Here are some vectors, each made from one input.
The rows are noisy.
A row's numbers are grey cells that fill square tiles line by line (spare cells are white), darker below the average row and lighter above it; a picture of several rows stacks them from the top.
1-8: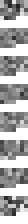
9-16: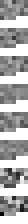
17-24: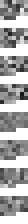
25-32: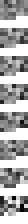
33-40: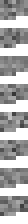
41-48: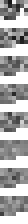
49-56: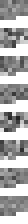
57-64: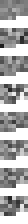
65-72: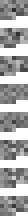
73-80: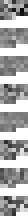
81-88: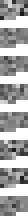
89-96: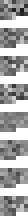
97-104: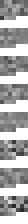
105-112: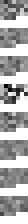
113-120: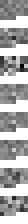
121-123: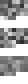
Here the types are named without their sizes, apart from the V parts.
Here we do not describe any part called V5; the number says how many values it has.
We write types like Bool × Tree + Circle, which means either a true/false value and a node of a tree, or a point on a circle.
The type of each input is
List(Bool × V5).
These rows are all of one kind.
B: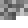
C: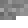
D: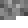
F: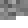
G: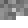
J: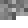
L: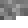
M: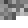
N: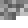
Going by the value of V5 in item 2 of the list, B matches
F and N.
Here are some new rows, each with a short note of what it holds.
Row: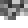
the empty list
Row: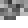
a list of one item
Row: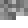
a list of two items
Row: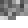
the empty list
